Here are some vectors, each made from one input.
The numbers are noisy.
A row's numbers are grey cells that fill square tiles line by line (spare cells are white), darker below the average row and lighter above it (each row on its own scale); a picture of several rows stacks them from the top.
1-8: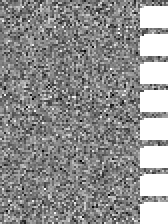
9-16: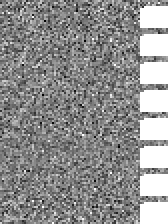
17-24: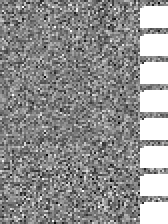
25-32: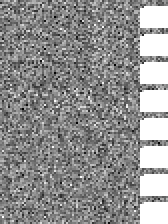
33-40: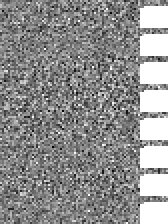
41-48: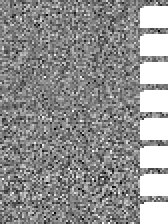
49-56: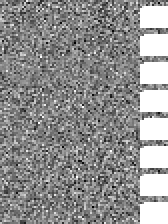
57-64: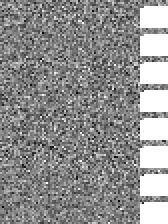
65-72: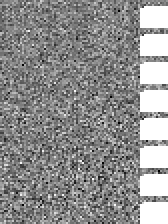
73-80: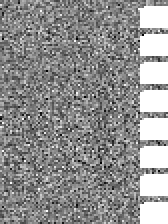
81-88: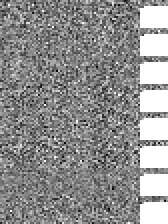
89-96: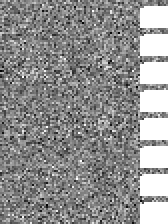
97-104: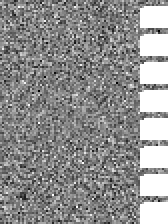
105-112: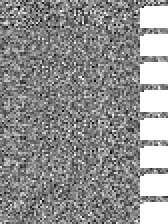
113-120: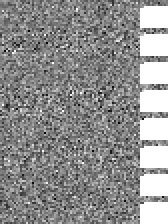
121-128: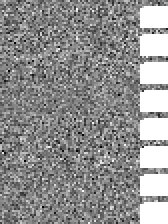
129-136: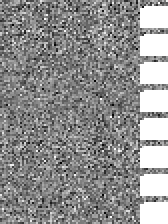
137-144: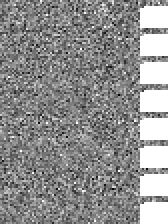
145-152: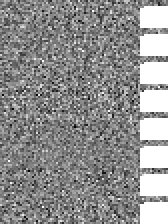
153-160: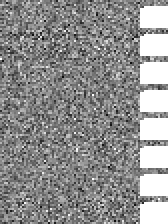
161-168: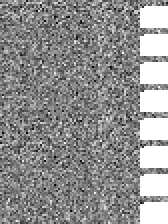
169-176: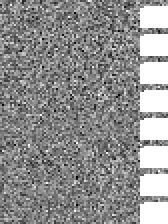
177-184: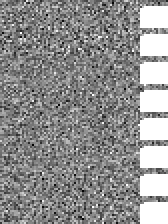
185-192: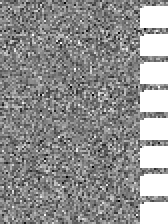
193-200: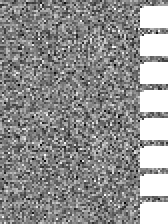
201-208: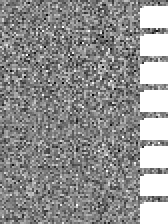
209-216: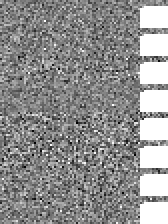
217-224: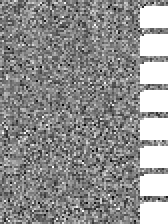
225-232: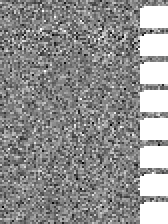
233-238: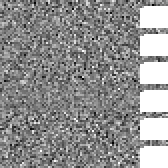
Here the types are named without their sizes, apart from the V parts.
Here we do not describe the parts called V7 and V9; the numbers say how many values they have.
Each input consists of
a node of a tree, four true/false values, a value of V7 and a value of V9.
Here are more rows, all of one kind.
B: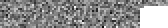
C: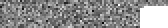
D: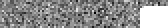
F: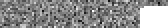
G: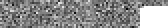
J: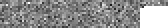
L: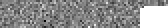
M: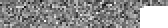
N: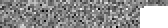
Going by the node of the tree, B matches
F, M and N.
